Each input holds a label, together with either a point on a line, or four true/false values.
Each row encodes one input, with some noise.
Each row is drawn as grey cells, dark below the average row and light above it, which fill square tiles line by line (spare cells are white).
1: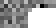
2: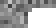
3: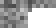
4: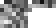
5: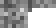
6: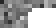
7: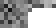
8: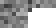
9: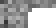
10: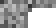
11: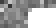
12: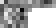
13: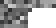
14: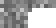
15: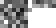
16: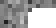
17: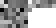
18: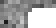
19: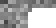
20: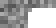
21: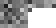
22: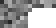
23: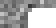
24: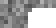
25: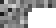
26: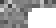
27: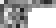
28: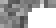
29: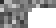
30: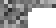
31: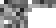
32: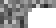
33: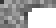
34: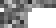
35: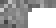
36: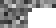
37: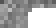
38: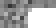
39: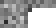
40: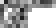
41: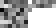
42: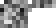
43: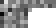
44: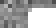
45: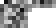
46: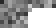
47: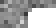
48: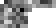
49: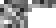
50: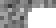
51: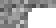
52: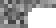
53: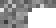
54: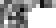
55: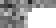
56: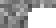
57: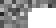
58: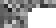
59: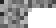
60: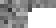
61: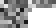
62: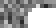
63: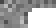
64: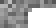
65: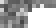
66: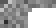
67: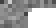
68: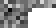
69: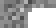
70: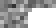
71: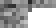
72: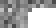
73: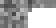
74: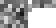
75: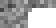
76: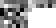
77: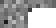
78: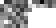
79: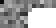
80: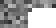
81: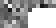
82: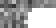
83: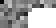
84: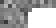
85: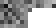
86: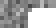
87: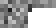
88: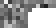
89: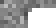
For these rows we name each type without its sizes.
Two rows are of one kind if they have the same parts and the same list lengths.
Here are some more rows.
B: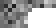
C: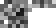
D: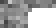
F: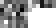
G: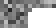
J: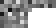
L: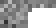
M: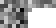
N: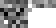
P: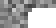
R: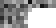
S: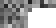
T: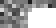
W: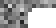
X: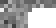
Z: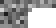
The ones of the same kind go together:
B, D, G, J, L, P, R, S, T, W, X, Z
C, F, M, N

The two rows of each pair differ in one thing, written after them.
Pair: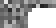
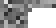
the label
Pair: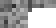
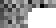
the label
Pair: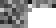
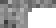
the label
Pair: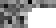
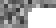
one of the four true/false values
